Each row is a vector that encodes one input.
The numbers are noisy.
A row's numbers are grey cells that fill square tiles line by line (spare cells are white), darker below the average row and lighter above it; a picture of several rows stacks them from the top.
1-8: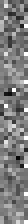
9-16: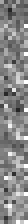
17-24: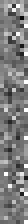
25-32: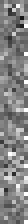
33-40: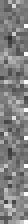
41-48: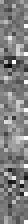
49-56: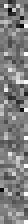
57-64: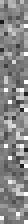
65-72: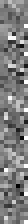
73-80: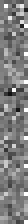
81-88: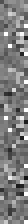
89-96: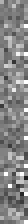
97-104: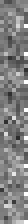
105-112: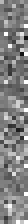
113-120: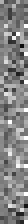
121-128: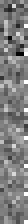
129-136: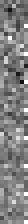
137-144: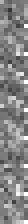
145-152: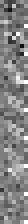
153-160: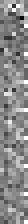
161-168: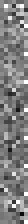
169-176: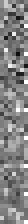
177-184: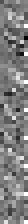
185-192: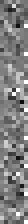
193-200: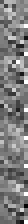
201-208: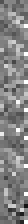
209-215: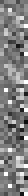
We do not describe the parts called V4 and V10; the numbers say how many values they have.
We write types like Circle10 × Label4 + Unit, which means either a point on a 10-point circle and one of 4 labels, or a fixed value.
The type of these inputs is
Bool × (Line5 + V10) + V4.
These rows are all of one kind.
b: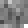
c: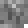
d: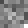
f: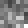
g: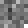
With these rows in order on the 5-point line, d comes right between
b and g.
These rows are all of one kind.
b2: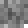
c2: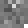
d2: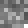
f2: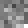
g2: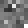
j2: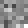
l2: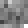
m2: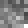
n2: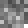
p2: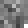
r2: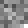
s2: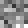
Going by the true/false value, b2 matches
c2, g2, l2 and p2.
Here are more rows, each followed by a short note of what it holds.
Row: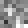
a true/false value and a value of V10
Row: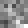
a true/false value and a value of V10
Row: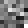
a value of V4
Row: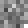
a true/false value and a value of V10
